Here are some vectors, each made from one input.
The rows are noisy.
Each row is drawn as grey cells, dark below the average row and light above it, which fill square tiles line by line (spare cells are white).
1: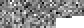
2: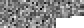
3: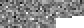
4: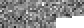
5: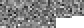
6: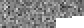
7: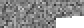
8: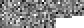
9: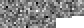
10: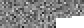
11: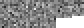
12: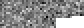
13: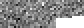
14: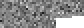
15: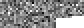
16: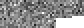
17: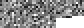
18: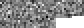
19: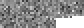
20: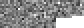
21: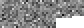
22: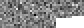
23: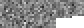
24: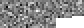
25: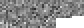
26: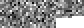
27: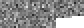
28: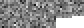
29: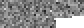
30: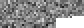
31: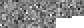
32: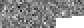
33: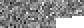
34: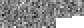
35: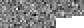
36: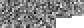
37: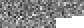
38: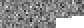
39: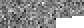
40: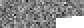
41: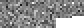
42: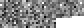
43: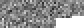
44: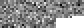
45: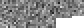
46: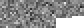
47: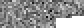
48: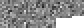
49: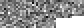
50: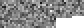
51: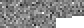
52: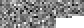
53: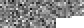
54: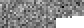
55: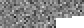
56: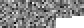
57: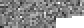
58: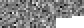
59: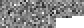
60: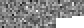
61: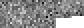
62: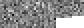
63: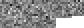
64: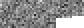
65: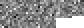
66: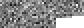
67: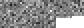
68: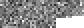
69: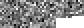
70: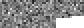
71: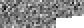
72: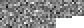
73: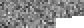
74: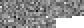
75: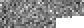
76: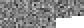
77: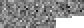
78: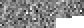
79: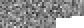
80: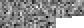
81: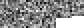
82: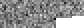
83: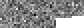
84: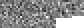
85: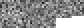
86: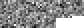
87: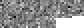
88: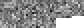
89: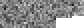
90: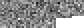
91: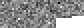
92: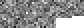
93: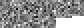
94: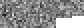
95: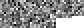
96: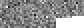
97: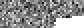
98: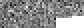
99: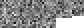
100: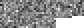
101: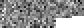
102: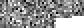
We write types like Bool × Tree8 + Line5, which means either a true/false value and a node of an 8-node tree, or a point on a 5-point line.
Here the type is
Tree12 × Tree13.
